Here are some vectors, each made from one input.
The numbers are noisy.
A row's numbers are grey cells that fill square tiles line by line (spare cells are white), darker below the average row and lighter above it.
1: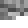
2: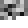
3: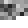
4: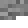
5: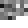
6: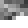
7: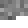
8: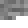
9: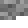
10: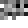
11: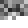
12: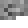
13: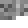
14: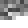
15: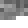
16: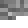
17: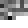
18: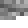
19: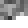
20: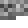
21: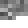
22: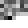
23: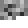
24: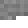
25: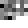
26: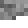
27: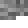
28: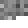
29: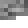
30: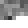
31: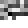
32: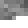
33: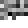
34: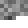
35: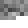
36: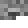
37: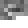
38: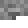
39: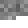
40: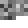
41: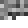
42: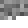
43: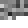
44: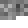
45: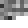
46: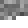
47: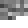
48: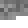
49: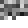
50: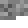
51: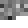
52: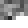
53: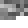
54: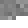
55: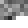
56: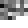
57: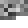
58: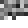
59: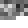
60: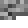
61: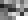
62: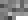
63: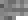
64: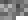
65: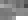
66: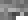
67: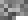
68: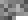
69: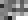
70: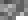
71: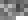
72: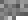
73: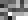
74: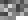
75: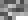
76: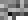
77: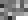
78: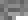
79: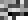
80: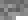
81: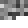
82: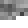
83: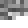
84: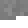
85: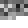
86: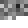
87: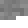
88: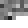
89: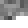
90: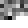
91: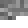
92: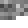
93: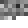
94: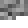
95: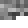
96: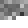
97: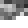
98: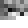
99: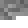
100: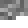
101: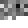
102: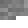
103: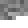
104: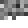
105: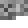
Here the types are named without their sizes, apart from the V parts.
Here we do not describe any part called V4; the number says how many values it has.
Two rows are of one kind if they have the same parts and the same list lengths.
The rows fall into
3 kinds.
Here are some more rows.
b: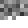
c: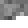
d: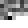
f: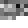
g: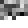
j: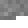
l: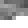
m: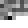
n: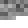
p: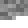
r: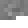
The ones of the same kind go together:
b, c, d, j, m
f, g, r
l, n, p

